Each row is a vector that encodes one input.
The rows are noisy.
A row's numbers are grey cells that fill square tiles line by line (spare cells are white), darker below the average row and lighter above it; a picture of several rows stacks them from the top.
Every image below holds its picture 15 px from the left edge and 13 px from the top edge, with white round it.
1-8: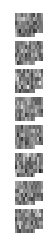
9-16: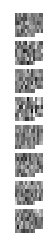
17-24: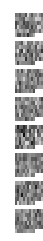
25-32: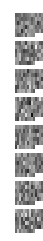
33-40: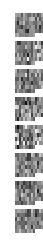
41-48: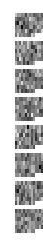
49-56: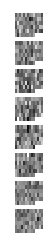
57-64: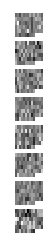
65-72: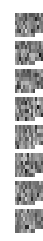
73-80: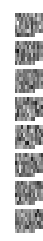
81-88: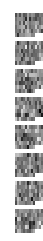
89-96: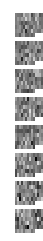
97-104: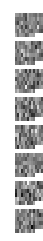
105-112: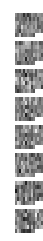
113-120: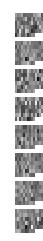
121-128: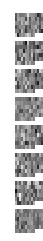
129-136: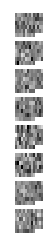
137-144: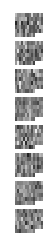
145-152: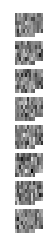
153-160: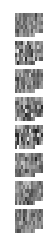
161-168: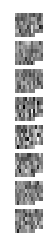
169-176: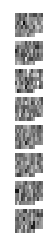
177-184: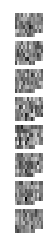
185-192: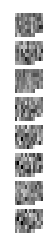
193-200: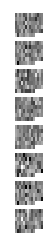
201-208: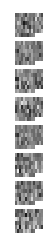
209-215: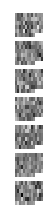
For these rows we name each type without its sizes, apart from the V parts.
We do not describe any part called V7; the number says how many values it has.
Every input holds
a true/false value and a value of V7, together with either a label, or a point on a line.
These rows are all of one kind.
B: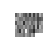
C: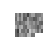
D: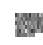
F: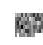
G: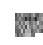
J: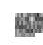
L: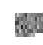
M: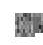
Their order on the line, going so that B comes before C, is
L, J, M, D, B, C, F, G.
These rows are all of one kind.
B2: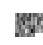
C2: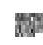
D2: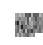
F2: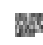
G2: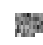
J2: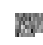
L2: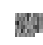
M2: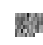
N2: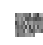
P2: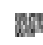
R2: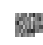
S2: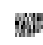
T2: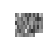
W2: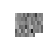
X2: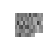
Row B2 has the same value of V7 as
C2, J2, P2 and R2.
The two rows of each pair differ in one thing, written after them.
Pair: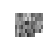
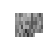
the label
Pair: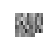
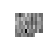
the value of V7
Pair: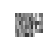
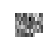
the value of V7
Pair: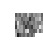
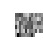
the true/false value
